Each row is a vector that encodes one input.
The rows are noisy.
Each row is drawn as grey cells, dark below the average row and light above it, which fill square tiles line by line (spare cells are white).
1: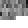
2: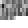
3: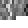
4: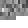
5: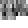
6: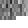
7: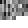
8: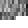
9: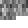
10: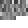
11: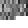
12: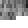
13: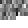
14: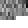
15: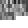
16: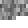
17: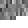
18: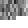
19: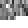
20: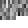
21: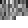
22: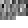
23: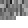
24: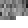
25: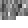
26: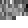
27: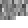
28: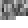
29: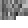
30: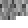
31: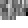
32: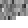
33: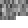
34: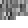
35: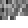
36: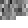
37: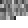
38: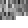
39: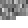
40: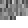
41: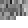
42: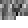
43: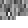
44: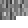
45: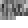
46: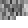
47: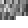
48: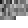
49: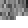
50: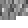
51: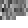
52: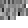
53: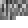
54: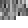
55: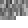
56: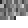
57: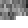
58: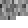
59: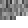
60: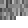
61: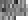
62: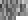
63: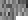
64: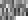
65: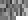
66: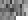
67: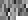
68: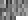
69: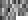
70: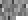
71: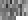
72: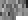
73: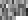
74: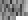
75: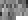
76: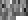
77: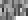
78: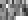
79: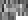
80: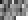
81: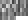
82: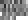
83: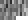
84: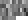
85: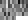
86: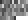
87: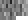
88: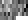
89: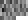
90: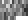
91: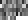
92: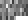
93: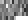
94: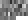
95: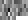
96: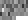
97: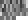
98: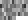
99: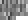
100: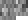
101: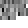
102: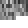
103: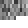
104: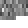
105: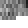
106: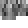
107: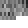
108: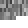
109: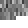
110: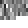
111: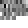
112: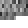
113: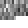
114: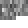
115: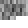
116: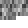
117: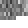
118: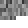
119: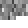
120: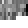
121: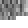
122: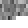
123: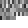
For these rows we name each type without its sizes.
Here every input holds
a point on a line, together with either a point on a circle and a true/false value, or a fixed value.
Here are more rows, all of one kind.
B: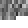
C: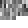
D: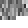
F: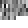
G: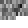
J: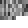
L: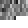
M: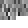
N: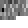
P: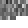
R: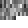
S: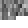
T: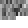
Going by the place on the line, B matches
G, L, N and T.
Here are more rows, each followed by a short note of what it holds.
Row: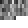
a point on a circle, a point on a line and a true/false value
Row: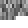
a point on a circle, a point on a line and a true/false value
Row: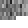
a point on a line
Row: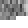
a point on a line
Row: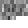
a point on a line
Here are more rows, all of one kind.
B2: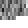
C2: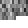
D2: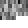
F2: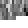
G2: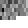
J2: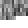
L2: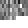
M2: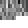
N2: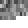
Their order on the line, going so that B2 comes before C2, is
N2, G2, B2, J2, F2, C2, L2, D2, M2.
